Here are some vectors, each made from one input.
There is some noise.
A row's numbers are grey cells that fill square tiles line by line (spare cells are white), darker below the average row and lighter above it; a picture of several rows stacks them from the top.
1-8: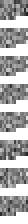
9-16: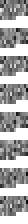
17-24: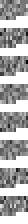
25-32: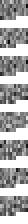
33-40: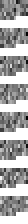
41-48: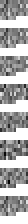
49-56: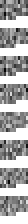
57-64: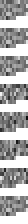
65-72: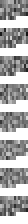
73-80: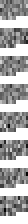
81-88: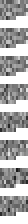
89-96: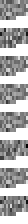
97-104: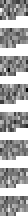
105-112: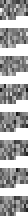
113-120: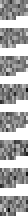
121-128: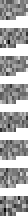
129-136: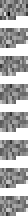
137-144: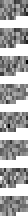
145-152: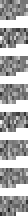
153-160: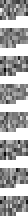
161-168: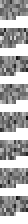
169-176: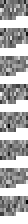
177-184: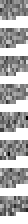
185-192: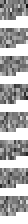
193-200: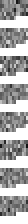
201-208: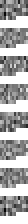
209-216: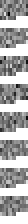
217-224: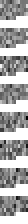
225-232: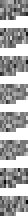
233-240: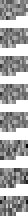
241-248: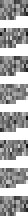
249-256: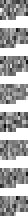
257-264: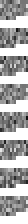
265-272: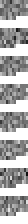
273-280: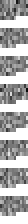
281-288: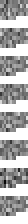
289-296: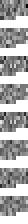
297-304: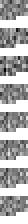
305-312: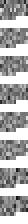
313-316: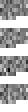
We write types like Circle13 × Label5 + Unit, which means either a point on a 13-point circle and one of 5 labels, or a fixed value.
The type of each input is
Circle13 + Line9.
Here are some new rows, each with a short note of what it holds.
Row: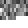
a point on a 13-point circle
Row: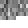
a point on a 9-point line
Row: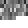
a point on a 13-point circle
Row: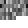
a point on a 13-point circle
